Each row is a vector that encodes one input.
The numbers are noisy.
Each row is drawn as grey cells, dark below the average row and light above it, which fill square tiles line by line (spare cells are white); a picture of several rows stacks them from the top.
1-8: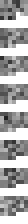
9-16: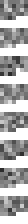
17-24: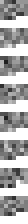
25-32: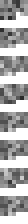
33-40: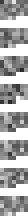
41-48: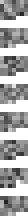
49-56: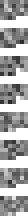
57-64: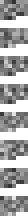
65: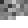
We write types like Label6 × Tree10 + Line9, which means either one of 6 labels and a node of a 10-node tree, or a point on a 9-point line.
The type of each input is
Bool × Circle6 + Unit.
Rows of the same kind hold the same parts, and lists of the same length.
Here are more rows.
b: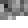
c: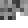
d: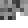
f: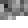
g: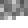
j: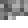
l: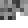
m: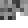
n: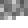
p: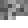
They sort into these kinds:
b, f, g, j, n, p
c, d, l, m

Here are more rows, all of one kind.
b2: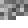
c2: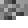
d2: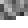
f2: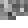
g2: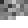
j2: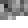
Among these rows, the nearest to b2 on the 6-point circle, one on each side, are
f2 and j2.
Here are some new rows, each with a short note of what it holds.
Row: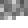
a point on a 6-point circle and a true/false value
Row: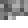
a point on a 6-point circle and a true/false value
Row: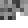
a fixed value
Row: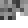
a fixed value
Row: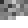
a point on a 6-point circle and a true/false value
